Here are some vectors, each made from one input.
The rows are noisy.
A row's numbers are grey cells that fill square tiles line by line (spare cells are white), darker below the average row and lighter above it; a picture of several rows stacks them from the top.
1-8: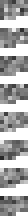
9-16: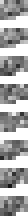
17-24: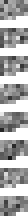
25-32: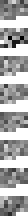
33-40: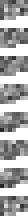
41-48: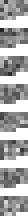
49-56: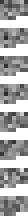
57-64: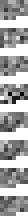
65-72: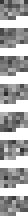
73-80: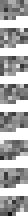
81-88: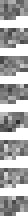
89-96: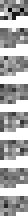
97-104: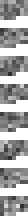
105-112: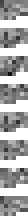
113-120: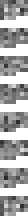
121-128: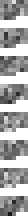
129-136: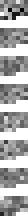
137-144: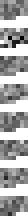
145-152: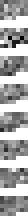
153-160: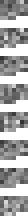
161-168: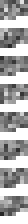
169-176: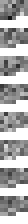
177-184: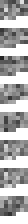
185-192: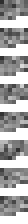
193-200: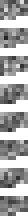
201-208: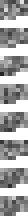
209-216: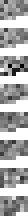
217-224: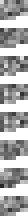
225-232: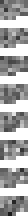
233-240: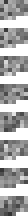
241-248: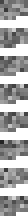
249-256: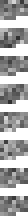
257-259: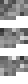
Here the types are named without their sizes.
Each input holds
a list of points on a line.
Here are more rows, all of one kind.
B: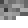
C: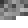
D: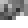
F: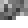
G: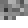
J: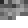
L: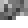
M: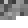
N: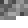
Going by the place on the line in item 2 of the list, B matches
F, L and M.
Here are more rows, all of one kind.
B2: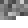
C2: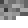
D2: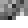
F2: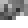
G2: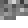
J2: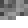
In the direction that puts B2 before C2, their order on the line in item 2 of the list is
D2, G2, J2, B2, C2, F2.
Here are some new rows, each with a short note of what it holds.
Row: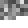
a list of one item
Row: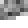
a list of one item
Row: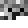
the empty list
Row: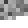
a list of one item
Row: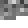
a list of two items
